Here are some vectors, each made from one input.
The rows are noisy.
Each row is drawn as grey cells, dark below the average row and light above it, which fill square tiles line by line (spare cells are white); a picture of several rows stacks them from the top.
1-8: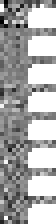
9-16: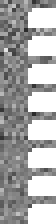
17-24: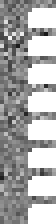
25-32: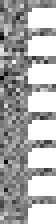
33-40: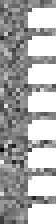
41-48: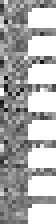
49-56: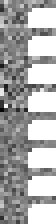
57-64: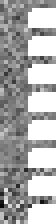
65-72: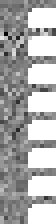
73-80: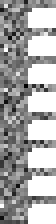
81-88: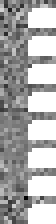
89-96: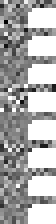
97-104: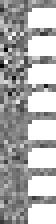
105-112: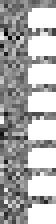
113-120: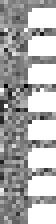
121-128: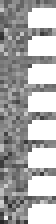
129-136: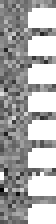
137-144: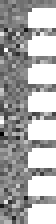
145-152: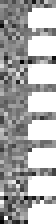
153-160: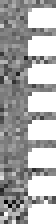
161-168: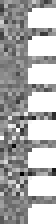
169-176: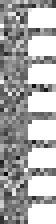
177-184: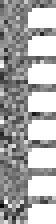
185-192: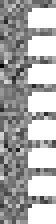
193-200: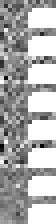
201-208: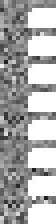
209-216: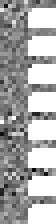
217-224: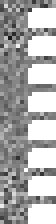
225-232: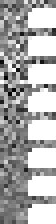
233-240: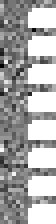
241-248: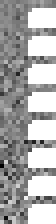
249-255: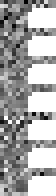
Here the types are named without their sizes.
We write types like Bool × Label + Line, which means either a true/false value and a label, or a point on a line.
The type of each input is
Bool × Bool × Bool × Circle × Tree + Unit.
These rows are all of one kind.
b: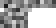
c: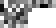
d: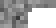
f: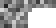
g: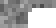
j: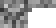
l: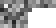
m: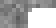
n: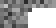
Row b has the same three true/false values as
d and l.
